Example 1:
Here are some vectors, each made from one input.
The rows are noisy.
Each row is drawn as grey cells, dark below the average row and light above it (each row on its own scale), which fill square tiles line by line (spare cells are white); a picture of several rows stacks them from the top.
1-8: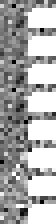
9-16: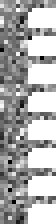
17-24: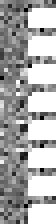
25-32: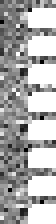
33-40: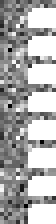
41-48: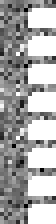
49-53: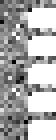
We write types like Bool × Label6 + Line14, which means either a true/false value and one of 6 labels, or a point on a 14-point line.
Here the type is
Bool × Bool × Bool + Unit.
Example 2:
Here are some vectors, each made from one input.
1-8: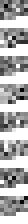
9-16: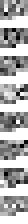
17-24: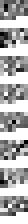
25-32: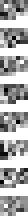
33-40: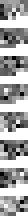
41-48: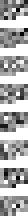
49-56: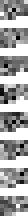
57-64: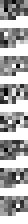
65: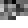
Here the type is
Label5.
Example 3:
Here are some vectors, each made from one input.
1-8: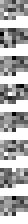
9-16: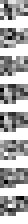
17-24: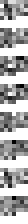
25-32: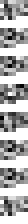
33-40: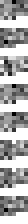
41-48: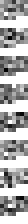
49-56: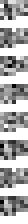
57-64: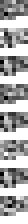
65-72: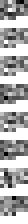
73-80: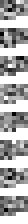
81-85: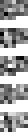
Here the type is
Bool × Bool × Bool.
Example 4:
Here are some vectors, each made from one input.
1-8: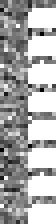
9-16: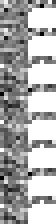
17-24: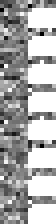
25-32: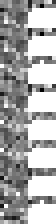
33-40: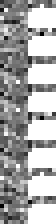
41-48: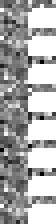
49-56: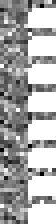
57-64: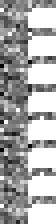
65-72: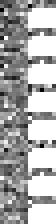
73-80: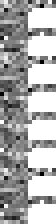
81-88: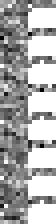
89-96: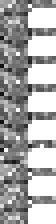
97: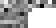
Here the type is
Bool × Bool × Bool.
